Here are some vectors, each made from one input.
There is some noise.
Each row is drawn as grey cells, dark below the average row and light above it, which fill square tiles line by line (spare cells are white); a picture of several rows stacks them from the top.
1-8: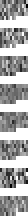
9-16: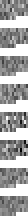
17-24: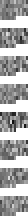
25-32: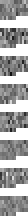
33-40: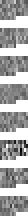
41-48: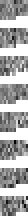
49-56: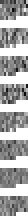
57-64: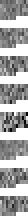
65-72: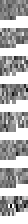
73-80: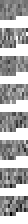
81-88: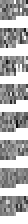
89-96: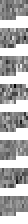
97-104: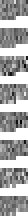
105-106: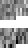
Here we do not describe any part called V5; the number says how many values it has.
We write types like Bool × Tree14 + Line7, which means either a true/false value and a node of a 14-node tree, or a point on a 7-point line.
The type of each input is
Bool × V5 + List3(Line4).
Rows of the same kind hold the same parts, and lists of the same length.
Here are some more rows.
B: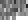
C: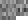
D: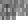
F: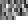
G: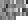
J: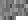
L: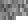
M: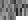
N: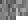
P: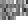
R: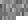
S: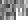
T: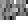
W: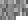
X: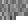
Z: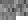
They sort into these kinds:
B, D, F, J, Z
C
G, R, S, W, X
L, P
M, N, T

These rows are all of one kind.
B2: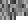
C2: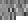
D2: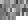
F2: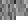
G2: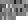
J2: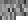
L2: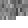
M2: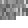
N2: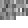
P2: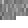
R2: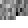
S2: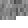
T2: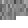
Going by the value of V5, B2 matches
C2, F2 and S2.
